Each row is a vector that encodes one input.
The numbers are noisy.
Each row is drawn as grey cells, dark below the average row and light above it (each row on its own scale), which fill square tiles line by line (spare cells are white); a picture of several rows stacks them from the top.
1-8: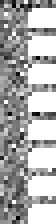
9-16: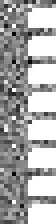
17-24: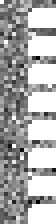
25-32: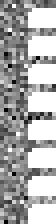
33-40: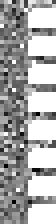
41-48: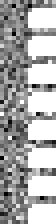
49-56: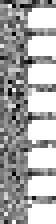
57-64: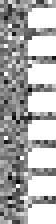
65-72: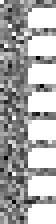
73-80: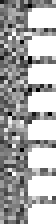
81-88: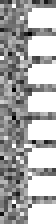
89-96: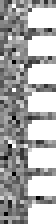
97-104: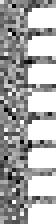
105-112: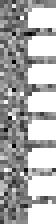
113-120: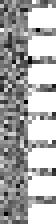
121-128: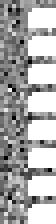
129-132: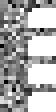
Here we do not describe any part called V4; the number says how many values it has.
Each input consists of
a list of up to two items, each a point on a 5-point line and a value of V4.
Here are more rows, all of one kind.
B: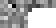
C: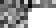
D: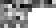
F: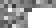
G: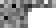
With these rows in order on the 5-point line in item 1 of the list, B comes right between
D and F.
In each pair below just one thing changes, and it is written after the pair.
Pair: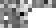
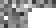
the place on the 5-point line in item 2 of the list
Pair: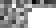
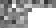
the place on the 5-point line in item 2 of the list
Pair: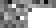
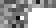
the place on the 5-point line in item 1 of the list
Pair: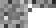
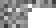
the place on the 5-point line in item 1 of the list
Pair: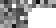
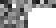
the place on the 5-point line in item 2 of the list
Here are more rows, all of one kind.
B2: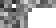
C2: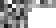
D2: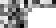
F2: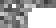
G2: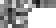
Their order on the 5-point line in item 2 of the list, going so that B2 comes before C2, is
B2, C2, G2, D2, F2.
